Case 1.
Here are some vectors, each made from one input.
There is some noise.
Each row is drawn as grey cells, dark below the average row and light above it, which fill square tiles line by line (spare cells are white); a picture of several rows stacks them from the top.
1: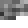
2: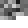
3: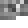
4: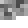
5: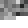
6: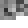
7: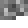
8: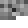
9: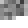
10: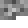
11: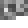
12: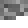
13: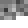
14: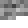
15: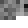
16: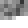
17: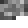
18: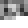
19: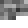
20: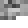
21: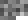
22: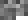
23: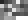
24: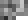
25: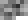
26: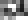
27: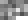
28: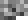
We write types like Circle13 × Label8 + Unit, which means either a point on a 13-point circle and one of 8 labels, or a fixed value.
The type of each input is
Bool × Bool × Bool.
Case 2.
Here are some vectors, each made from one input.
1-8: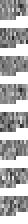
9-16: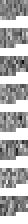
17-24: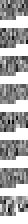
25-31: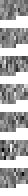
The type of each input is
Circle5.
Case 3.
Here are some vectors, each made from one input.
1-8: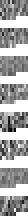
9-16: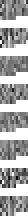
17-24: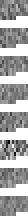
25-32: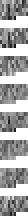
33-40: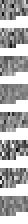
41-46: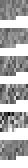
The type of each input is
Line5.
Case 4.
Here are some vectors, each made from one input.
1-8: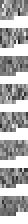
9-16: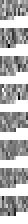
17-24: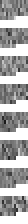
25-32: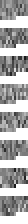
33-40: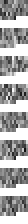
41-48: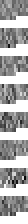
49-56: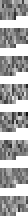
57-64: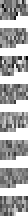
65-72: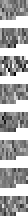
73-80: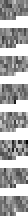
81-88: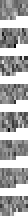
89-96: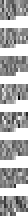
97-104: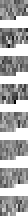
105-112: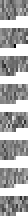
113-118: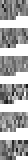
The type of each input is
Line15.
